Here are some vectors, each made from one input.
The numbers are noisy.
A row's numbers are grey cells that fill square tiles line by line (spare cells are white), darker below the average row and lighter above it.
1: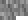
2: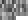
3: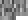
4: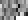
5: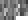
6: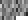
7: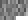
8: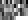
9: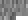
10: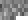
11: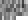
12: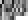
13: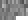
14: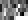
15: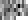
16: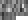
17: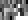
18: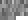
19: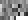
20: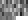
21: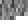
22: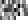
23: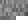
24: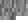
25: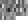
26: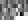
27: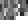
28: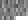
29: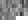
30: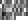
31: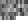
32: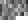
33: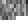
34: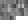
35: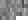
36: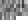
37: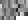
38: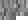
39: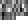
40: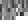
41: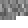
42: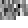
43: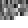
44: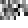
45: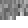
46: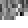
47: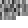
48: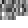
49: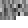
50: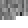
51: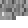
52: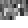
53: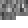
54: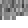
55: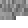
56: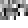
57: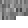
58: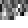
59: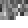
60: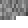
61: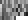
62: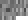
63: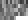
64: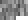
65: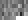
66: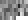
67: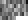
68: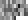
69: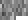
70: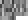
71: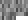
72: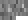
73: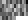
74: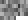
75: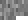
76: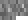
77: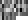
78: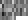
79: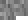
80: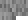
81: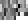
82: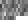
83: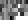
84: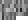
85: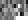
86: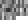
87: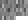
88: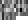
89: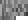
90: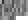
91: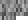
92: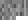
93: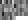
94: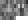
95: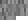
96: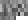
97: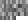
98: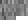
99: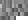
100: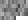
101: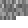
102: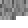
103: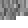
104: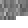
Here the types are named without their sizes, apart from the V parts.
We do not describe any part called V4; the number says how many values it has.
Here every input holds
either a true/false value and a value of V4, or a list of points on a line.
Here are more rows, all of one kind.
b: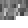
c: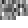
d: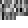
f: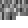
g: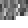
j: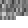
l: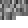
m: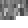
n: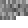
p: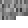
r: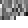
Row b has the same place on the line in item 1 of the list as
j, m and n.
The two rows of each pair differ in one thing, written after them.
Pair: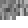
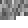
the value of V4
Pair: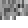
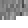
the value of V4
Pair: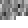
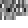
the true/false value
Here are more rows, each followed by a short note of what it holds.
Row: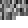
a list of two items
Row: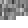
the empty list
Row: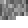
the empty list
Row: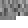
a list of one item
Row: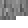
a list of two items
